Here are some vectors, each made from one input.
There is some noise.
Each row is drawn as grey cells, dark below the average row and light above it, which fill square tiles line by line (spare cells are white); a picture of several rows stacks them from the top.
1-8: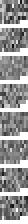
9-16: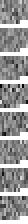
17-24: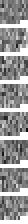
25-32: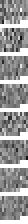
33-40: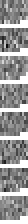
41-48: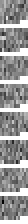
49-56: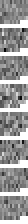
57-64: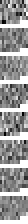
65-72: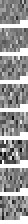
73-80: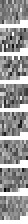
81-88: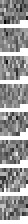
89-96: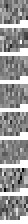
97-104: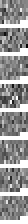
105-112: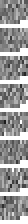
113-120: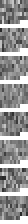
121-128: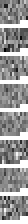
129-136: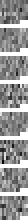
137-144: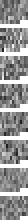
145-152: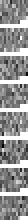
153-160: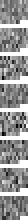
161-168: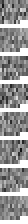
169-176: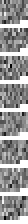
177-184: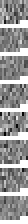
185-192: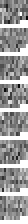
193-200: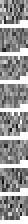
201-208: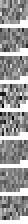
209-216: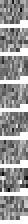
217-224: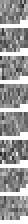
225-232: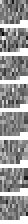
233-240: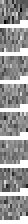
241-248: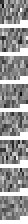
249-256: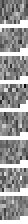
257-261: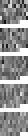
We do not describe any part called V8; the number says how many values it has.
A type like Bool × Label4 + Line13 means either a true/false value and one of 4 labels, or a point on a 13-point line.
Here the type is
Bool × List2(Line6) × V8 + Line9.
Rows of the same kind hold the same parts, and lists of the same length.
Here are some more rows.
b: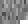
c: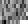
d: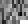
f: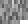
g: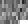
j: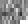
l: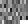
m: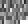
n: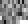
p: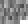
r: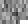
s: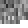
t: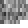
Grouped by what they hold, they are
b, f, m, p, t
c, d, g, n
j
l, r, s

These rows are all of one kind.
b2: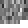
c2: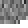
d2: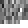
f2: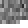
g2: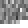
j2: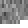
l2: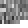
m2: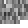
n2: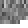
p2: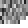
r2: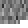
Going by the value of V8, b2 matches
d2 and n2.
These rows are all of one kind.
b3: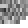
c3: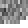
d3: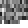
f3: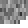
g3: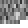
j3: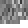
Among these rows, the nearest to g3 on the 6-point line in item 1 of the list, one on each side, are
b3 and d3.
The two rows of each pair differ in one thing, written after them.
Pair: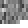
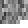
the place on the 6-point line in item 2 of the list
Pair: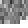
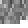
the place on the 6-point line in item 2 of the list
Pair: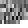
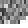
the value of V8
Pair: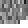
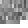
the value of V8
